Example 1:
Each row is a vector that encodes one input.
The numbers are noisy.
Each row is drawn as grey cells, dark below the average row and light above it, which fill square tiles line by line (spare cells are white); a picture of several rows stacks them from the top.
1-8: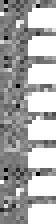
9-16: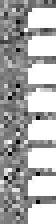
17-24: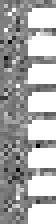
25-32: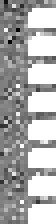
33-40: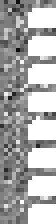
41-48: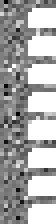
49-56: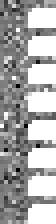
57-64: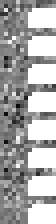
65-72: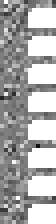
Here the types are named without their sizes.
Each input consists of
a label and a point on a line.
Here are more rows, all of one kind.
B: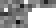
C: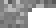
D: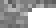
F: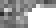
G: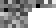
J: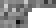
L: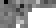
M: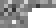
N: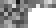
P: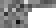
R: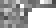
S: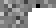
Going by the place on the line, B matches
F, L and R.
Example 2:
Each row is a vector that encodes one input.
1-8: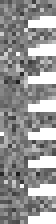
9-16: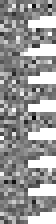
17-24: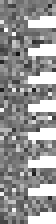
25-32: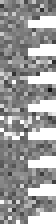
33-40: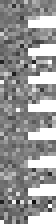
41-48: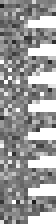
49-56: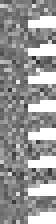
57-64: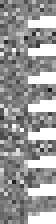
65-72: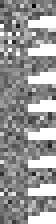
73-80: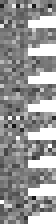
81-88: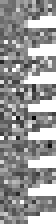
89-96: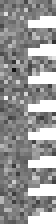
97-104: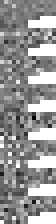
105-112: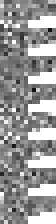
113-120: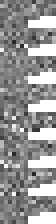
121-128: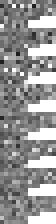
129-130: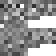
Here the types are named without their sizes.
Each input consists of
either a label, or a point on a line.
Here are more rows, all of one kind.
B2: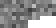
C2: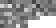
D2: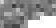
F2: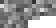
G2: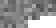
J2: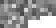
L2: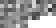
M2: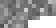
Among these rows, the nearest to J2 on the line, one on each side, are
B2 and F2.
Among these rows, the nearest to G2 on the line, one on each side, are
C2 and L2.
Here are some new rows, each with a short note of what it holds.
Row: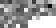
a point on a line
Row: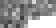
a point on a line
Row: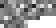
a label
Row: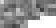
a point on a line
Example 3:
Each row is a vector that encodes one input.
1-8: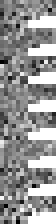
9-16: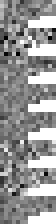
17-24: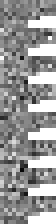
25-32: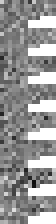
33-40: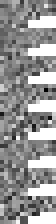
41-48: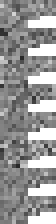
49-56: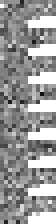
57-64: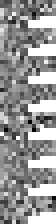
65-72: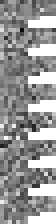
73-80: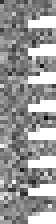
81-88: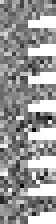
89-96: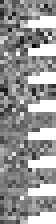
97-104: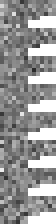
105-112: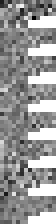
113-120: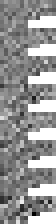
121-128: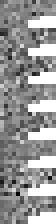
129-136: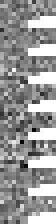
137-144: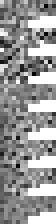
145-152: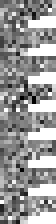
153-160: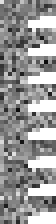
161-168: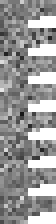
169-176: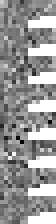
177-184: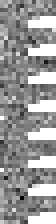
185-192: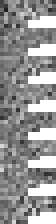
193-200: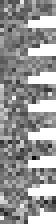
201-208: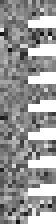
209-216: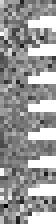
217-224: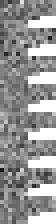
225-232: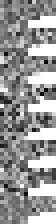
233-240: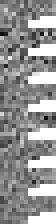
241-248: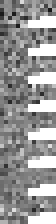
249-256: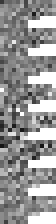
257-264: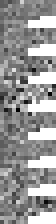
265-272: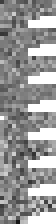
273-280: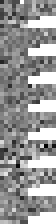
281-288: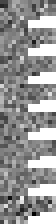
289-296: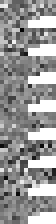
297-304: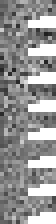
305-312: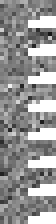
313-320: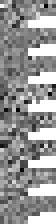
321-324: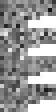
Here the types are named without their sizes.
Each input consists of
a list of points on a line.
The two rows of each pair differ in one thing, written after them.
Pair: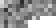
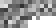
the place on the line in item 2 of the list
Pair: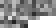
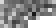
the place on the line in item 1 of the list
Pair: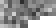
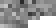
the place on the line in item 1 of the list
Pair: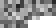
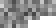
the place on the line in item 2 of the list
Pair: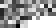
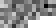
the place on the line in item 1 of the list
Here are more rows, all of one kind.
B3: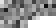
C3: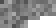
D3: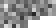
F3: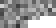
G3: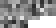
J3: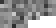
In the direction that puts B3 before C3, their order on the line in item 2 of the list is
G3, B3, F3, J3, C3, D3.
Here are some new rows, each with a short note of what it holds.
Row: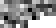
the empty list
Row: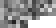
a list of two items
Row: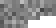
a list of one item
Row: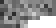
a list of one item
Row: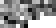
the empty list
